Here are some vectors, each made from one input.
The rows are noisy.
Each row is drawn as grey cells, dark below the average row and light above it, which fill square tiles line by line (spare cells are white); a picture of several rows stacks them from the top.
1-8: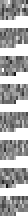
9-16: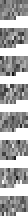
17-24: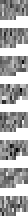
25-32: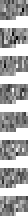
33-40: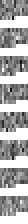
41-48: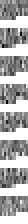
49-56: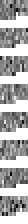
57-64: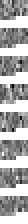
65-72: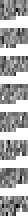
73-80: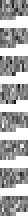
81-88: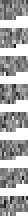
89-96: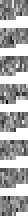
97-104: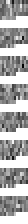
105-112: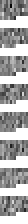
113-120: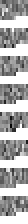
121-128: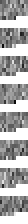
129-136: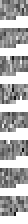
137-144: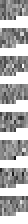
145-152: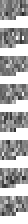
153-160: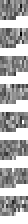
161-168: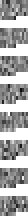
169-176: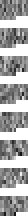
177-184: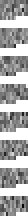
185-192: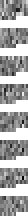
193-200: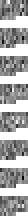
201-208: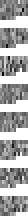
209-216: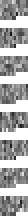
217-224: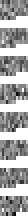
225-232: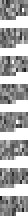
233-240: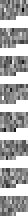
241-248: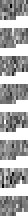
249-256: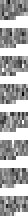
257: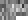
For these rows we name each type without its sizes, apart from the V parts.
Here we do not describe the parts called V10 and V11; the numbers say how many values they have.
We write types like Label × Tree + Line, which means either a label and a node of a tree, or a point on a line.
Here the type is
Label × Line × V10 × V11.
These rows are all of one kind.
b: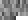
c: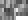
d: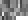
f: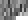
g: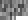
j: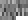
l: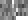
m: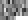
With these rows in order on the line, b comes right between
d and l.
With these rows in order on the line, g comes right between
f and m.
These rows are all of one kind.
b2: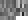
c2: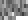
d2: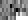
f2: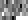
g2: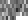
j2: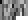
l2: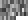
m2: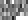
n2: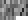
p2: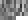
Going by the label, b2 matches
c2, l2 and p2.
